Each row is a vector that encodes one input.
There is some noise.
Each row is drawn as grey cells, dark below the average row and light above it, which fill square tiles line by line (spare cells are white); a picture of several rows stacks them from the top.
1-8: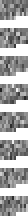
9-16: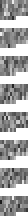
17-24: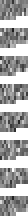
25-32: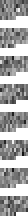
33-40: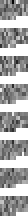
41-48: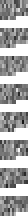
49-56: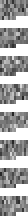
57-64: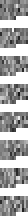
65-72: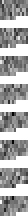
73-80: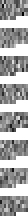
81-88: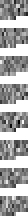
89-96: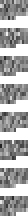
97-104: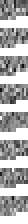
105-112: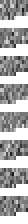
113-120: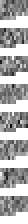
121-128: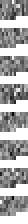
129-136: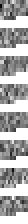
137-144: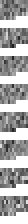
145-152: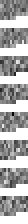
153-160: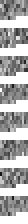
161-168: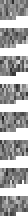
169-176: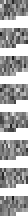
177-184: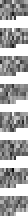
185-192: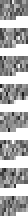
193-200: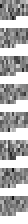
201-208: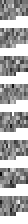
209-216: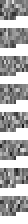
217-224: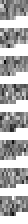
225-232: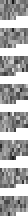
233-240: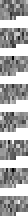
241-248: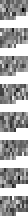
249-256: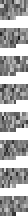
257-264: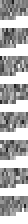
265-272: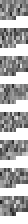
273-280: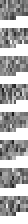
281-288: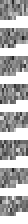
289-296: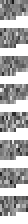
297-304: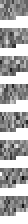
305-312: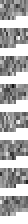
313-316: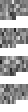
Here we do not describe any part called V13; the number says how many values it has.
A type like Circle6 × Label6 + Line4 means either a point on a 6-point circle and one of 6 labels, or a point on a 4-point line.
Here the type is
Line4 + Line11 + V13.
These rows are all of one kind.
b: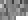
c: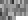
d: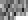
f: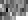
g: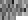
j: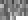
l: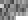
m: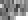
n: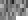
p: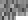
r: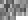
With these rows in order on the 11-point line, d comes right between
p and r.
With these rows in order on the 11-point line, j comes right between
b and f.
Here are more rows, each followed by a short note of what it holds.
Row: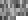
a point on a 4-point line
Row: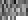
a point on a 4-point line
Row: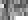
a point on an 11-point line
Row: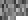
a point on a 4-point line
